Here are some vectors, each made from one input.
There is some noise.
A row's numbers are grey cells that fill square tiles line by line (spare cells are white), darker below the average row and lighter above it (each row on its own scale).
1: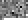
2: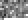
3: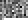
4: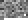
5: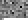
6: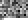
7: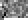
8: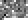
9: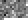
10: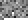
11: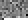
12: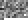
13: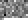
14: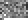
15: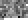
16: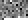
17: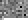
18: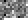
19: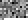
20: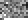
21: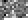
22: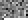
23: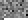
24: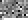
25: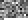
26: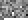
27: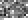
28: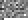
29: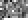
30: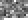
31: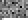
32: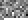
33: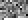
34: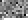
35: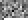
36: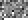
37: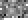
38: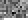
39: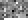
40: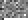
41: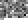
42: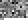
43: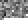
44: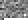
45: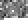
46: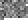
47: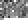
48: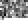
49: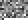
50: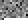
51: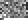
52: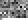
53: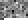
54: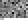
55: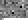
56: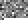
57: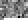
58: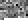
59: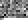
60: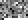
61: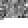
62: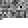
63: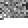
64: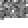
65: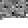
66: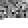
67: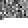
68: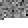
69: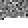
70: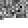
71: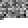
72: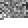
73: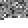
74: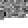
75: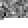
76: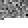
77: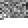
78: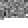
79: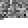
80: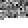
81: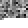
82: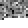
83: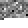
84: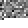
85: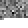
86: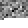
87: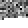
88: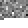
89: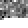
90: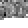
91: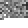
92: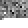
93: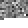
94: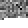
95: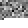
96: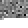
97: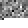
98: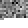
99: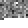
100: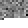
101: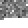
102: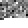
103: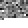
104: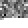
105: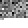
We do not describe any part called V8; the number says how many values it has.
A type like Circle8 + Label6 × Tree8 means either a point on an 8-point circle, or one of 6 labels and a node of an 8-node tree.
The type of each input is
Bool × V8 + Circle10 + Unit.
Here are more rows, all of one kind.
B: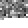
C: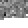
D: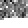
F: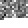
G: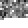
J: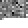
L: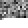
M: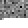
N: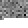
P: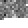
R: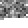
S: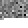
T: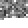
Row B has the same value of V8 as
N, R, S and T.
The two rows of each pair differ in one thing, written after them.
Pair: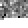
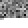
the true/false value
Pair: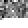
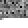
the true/false value
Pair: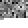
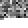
the value of V8
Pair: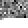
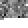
the true/false value
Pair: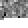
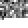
the value of V8
